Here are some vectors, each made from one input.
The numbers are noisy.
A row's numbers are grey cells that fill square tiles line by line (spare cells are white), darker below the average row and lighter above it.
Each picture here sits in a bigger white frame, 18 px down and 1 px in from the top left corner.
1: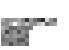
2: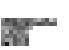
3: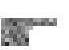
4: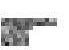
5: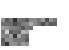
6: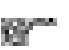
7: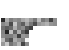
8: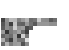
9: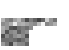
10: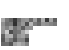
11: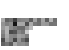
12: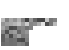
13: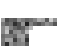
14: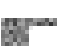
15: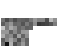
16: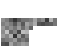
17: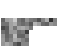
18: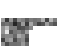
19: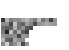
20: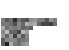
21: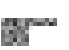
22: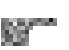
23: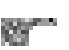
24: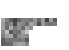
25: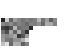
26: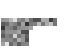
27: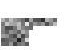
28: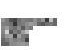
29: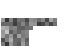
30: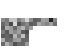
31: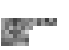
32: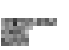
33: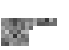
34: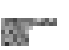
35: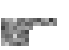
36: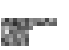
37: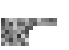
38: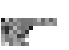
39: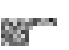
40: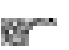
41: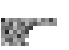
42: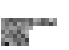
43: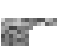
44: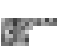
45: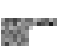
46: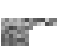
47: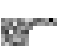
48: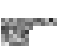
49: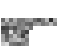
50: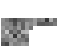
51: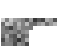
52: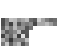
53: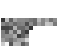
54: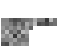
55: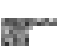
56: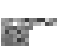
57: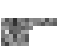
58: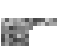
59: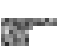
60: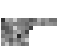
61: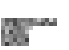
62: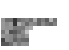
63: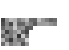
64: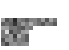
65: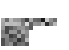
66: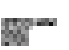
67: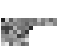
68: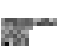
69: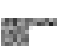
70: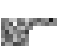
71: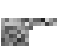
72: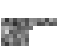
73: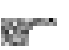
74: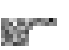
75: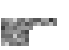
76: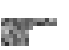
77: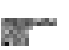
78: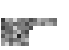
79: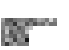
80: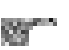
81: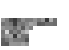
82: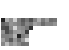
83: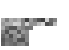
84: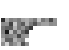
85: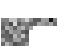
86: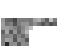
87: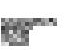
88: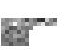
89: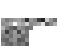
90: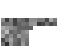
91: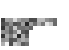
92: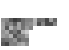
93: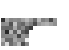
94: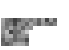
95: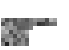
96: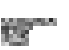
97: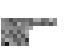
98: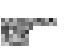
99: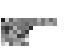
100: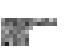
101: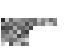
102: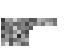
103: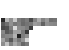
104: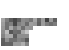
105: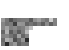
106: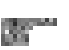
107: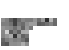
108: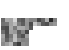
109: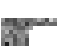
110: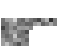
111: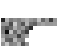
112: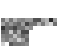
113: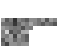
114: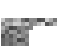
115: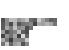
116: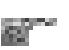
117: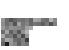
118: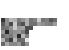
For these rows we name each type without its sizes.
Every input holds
either a point on a circle, or a point on a line, or three true/false values.
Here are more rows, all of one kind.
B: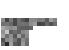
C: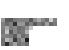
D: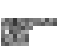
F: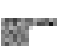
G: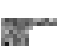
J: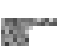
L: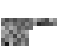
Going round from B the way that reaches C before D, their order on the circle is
B, L, G, C, J, F, D.
